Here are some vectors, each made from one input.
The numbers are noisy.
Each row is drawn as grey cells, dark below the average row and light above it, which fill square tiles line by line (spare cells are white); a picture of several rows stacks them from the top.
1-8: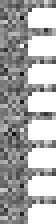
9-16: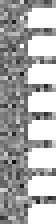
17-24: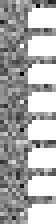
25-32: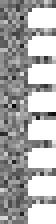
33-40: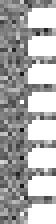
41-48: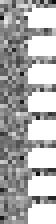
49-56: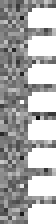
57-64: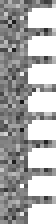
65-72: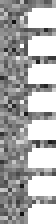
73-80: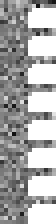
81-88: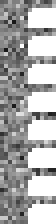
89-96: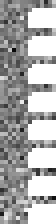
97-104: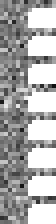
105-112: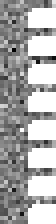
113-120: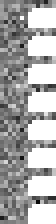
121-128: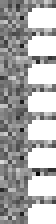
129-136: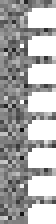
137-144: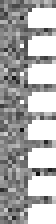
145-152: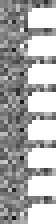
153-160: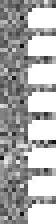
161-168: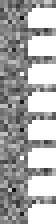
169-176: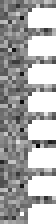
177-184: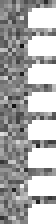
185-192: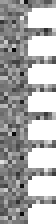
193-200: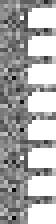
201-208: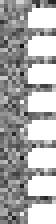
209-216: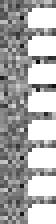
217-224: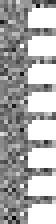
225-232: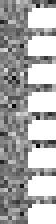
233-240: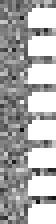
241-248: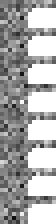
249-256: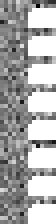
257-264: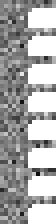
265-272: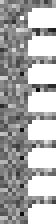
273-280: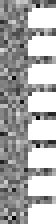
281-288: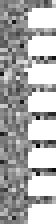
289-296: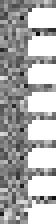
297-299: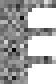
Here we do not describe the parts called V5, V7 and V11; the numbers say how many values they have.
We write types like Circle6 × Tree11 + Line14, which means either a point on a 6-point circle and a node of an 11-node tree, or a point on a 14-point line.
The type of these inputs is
List3(Line6) + V5 × V7 × V11.
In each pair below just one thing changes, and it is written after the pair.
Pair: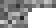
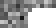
the value of V7
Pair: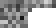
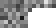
the value of V11
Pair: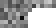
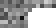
the value of V5
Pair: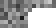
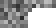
the value of V11
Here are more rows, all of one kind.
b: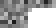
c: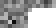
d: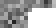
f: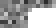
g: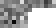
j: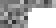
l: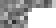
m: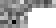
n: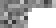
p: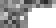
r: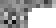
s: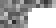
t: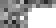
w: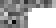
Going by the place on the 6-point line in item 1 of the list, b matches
c, f, s and w.
